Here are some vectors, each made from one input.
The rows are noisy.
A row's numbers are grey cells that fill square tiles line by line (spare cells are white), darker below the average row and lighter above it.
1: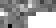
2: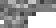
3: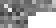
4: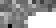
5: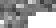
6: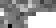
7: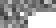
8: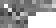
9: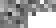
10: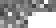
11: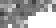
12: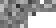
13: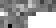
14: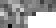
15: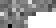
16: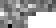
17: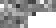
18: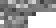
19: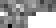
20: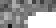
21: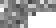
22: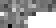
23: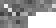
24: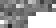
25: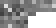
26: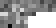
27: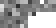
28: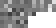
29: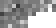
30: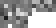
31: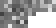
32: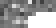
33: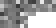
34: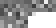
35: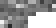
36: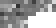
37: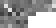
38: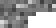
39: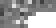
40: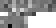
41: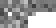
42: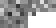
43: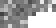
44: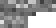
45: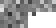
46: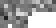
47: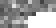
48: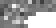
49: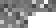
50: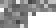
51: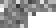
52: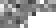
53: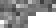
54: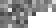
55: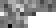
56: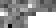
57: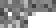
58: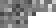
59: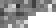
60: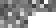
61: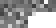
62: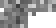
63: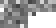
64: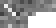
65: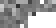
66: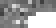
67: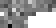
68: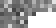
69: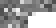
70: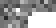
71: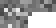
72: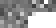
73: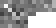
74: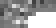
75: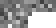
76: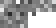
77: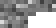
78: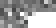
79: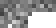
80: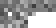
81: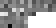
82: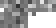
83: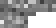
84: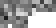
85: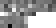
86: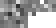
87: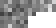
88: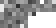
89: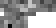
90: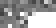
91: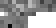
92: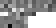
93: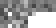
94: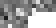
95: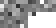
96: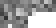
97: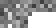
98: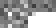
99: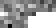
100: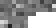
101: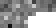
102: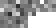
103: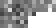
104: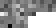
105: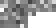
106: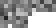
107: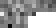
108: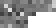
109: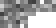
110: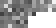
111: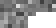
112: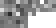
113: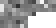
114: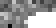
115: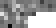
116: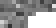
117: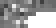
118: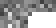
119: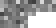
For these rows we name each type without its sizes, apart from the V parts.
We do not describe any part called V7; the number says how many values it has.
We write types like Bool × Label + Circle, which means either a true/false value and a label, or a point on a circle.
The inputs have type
Bool × (Line + V7) + Label.
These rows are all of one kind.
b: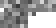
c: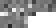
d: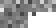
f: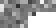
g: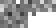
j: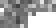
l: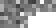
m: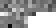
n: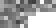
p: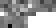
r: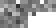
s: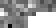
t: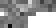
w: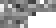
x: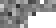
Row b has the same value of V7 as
j, p, s and t.
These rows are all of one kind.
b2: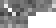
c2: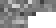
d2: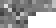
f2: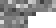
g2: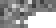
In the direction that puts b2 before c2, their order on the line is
b2, d2, f2, c2, g2.
